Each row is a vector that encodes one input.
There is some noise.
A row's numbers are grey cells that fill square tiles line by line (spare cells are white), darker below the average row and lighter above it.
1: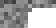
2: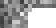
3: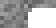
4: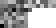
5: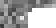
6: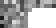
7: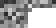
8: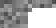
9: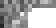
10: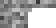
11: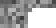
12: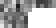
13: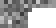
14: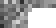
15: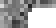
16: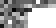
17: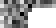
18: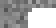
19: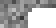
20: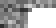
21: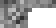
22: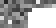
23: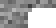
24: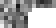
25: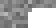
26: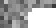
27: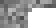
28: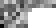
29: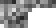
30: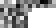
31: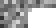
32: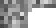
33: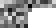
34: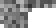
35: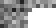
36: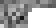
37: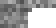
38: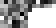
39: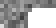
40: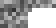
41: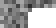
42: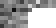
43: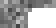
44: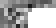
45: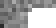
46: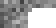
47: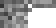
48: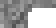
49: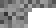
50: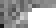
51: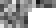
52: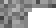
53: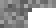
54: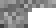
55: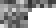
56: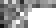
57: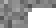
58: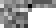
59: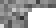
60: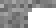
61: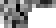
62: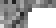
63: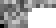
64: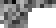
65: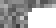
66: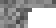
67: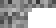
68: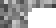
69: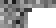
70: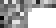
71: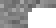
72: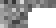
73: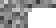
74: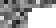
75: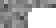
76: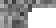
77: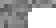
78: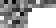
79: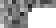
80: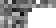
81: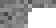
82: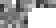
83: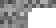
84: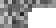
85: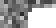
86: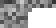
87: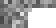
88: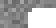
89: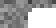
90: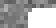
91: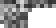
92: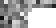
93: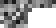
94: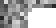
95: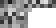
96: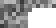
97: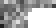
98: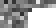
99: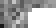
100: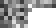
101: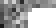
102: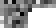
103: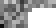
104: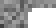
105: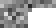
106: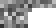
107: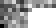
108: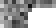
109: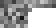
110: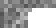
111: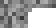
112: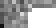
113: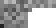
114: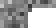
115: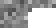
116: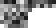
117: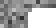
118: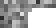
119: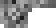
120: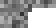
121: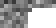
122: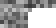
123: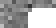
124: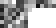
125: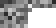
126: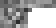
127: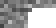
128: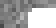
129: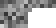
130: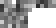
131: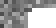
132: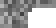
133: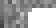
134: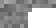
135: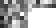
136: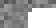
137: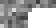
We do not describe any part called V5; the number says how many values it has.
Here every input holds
a list of up to two items, each a true/false value and a value of V5.
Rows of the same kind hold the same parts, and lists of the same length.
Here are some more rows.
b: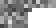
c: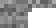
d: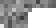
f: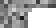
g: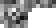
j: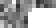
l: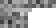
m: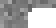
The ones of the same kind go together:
b, c, d, f, g, m
j
l

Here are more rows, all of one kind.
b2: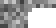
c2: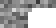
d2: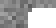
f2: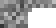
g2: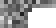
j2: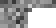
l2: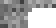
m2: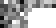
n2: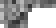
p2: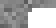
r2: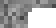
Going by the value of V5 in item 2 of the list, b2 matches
d2, f2, j2 and n2.
